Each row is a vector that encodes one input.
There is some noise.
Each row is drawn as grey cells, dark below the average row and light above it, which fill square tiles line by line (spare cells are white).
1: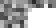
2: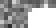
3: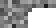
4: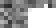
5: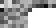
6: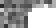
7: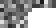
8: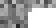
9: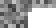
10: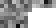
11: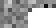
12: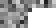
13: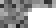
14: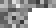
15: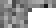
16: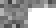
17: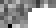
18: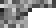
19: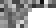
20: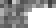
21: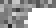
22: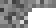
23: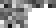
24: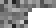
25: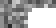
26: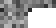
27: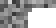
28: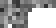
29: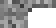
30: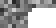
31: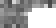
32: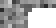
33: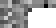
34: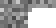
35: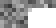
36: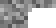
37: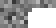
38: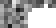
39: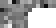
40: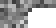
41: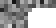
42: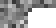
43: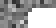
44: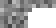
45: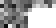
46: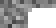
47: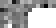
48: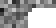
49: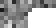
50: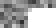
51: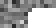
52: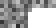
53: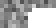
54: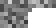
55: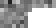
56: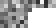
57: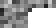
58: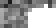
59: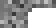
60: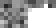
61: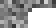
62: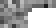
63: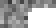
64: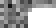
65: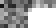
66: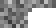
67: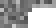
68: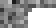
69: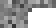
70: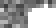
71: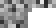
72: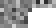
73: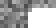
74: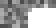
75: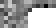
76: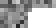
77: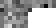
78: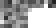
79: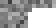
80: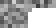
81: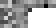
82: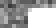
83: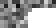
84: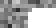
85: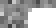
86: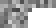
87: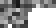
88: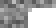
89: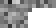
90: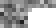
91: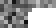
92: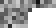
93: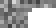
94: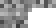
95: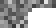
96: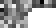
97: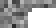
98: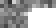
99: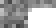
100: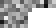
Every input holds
either two labels (each one of 9), or one of 10 labels.
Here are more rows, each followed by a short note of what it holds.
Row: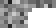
two labels (each one of 9)
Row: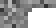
one of 10 labels
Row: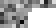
two labels (each one of 9)
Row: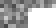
two labels (each one of 9)
